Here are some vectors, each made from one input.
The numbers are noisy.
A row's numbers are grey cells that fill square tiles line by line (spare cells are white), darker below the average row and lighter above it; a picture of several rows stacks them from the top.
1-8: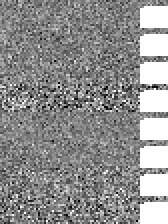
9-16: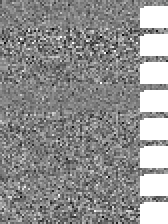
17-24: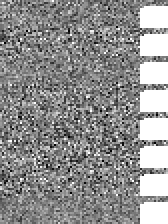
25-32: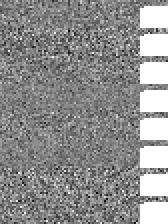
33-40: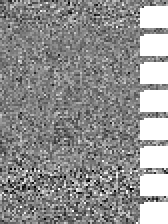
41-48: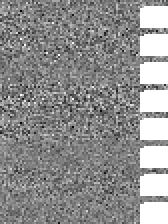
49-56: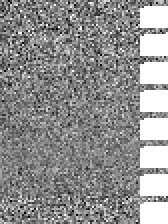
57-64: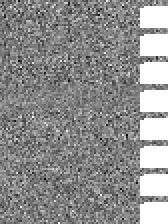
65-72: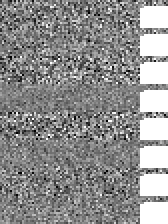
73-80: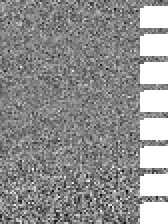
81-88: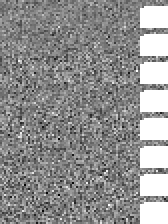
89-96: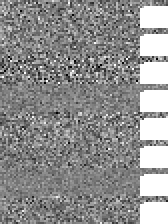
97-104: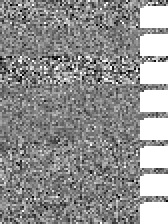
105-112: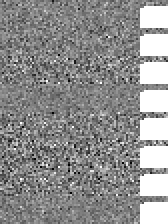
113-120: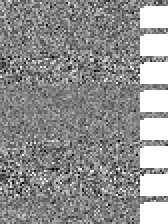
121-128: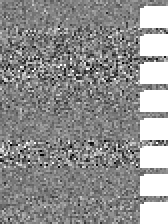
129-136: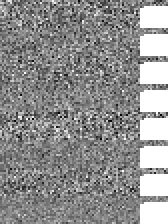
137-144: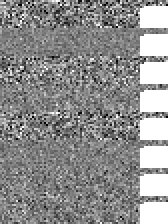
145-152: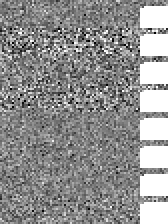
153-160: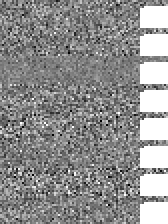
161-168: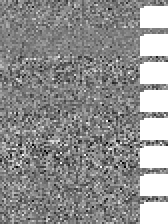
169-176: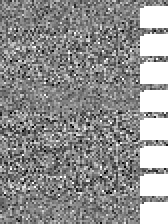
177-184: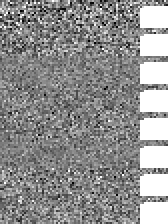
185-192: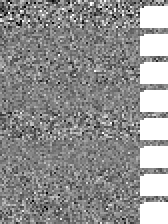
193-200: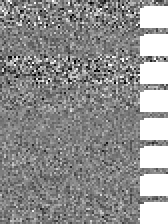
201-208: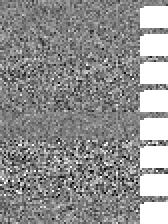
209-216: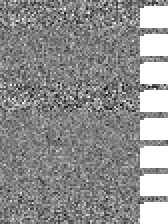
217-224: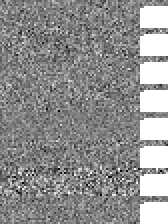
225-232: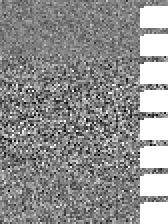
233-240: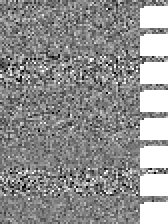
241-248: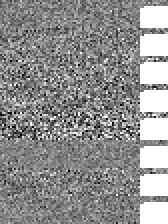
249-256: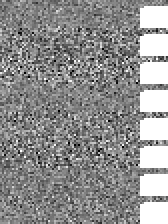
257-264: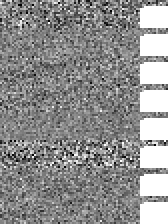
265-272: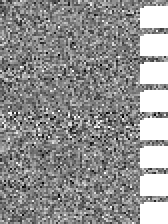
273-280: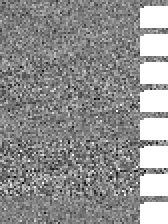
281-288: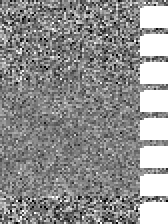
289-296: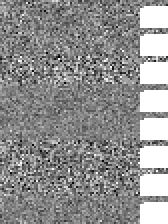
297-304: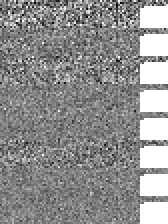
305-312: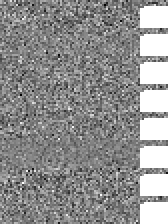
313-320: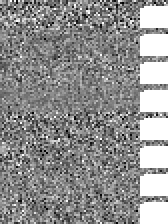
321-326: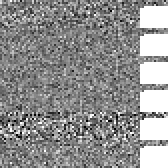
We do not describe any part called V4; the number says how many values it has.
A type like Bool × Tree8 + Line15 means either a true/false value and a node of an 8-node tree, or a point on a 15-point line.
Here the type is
((Bool × Bool × Bool + Unit) × Circle9 + (Circle10 + Unit) × Tree8 × Tree11) × V4.
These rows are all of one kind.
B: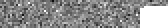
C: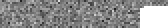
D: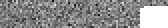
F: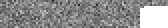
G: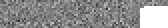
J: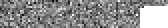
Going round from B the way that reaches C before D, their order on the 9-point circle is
B, C, G, J, F, D.
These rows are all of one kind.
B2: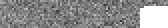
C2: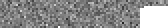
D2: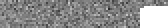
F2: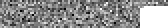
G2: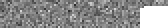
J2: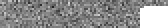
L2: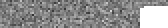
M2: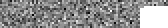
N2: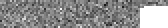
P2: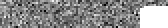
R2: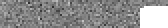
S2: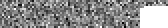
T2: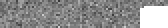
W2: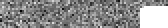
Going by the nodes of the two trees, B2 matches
D2, F2, L2 and W2.
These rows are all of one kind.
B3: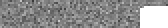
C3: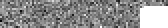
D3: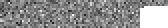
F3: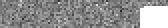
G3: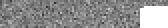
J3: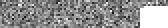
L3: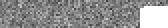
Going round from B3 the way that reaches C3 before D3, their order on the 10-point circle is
B3, G3, C3, L3, J3, F3, D3.
